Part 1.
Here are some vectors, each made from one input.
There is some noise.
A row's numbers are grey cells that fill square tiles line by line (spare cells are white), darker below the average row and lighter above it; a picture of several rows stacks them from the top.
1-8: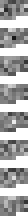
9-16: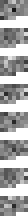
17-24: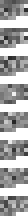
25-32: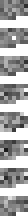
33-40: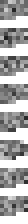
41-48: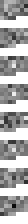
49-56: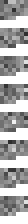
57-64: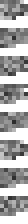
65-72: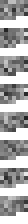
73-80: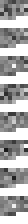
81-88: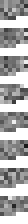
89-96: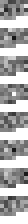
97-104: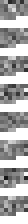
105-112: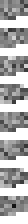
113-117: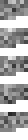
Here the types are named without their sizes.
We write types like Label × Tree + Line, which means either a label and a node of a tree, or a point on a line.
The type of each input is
Circle + Unit.
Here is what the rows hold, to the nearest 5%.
About 95% of them hold a point on a circle. The rest hold a fixed value.
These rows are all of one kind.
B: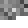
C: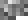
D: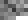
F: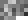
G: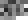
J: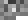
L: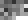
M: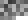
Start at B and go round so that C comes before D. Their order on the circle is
B, C, F, D, L, G, M, J.
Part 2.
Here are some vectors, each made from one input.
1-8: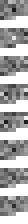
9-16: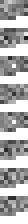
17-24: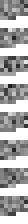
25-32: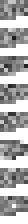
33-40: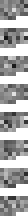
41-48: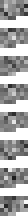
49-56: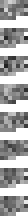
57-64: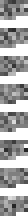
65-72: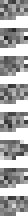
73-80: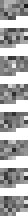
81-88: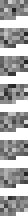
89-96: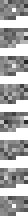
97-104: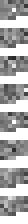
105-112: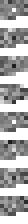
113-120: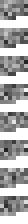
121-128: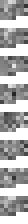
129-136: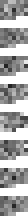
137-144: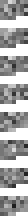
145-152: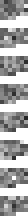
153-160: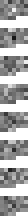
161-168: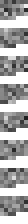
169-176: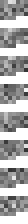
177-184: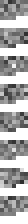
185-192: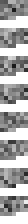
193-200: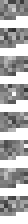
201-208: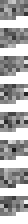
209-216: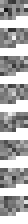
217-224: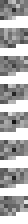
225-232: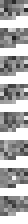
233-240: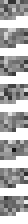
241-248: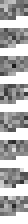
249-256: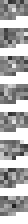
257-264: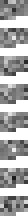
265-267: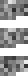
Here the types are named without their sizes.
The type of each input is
Circle + Unit.
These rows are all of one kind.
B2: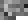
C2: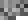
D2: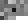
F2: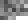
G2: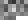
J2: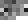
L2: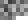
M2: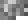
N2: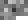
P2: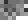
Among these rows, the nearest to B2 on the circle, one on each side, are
C2 and M2.
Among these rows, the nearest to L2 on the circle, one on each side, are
G2 and J2.
